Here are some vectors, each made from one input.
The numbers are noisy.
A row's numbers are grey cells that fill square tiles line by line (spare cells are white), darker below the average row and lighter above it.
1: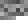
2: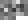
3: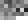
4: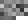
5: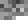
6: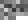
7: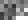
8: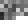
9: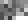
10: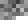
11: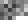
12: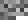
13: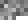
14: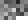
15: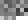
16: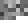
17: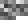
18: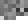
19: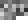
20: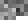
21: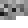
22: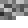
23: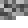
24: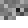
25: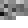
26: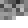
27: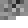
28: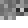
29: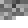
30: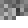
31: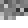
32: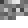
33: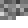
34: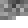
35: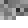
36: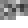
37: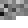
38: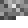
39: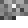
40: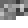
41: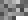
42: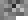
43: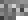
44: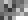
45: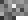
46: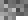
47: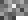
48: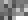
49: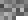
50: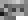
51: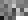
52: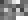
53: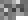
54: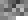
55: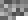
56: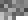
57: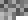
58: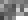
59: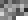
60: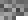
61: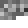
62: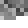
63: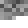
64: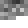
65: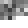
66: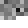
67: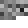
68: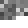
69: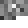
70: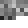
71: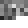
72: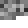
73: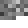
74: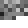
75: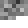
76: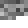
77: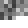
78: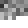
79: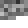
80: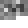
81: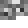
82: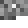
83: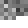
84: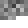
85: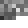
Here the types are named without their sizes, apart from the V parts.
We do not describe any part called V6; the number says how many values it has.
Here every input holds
a true/false value, together with either a point on a line, or a value of V6.
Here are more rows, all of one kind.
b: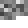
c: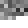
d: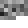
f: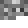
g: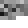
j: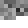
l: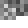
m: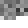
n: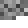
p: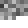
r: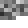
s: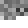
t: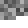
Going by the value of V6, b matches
j, r, s and t.
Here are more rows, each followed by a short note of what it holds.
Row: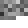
a true/false value and a value of V6
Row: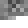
a point on a line and a true/false value
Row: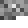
a point on a line and a true/false value
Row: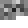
a true/false value and a value of V6
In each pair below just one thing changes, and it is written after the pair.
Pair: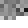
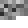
the true/false value
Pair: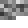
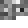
the value of V6
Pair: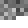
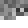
the value of V6
